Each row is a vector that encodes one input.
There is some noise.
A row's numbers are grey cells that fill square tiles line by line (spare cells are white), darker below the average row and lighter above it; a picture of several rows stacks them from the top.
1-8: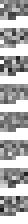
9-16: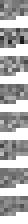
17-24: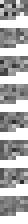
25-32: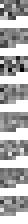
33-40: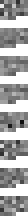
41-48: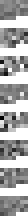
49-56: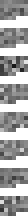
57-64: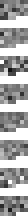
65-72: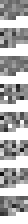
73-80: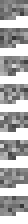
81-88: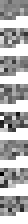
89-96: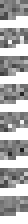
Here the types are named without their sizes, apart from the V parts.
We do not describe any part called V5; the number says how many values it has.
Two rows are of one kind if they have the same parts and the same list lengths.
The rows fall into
2 kinds.
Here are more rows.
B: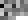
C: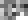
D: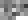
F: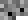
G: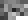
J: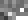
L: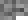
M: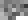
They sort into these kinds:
B, C, D, F, M
G, J, L

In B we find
a true/false value and a value of V5.
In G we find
a node of a tree and a true/false value.
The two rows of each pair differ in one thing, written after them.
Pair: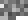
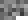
the true/false value
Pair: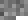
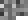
the node of the tree
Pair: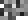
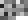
the true/false value
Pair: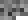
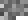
the true/false value
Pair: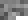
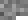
the true/false value
